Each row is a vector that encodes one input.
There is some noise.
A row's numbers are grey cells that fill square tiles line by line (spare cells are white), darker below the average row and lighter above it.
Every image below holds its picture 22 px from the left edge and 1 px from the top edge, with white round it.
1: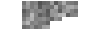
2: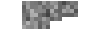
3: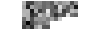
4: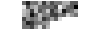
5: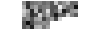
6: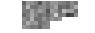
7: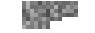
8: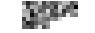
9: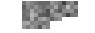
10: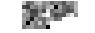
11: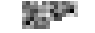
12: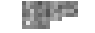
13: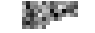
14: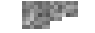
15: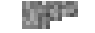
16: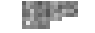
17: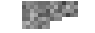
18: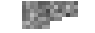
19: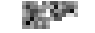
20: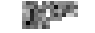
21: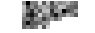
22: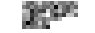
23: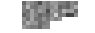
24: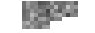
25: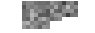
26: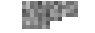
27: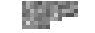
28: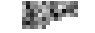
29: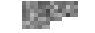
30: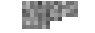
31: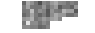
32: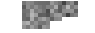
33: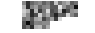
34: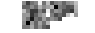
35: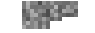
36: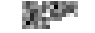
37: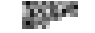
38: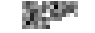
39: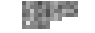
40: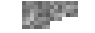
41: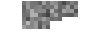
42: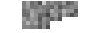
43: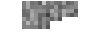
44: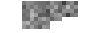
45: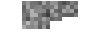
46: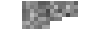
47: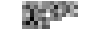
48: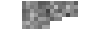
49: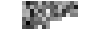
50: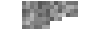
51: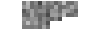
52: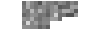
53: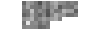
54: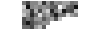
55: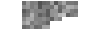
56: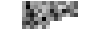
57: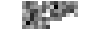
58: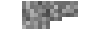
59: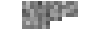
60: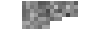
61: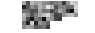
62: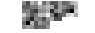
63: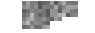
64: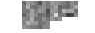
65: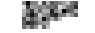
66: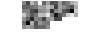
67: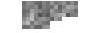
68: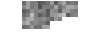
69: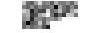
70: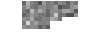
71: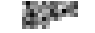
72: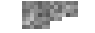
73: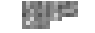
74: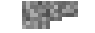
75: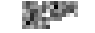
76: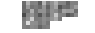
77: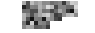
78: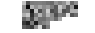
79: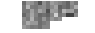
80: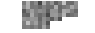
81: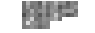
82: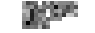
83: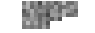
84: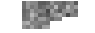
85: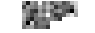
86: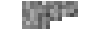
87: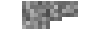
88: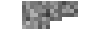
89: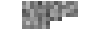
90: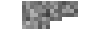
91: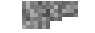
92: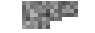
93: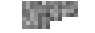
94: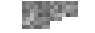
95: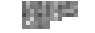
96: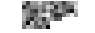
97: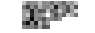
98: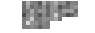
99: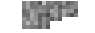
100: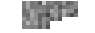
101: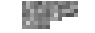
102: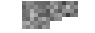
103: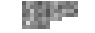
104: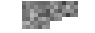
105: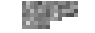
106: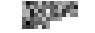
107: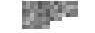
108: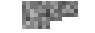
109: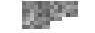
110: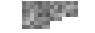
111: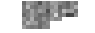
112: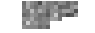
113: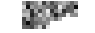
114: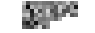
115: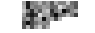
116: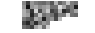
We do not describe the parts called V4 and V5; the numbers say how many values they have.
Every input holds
either a point on a 6-point line and a value of V5, or three true/false values, or a value of V4.
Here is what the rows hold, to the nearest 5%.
About 35% of them hold a point on a 6-point line and a value of V5. About 45% of them hold three true/false values. The rest hold a value of V4.
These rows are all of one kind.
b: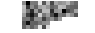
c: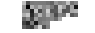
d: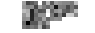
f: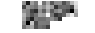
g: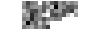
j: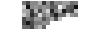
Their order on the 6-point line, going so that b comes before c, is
b, j, c, d, g, f.
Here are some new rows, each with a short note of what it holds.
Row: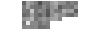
a value of V4
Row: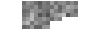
three true/false values
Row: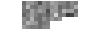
a value of V4
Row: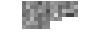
a value of V4
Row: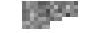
three true/false values
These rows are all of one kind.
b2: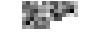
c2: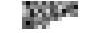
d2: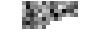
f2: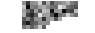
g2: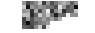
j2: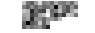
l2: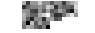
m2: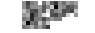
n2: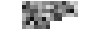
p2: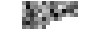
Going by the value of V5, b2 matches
d2, f2, g2 and p2.
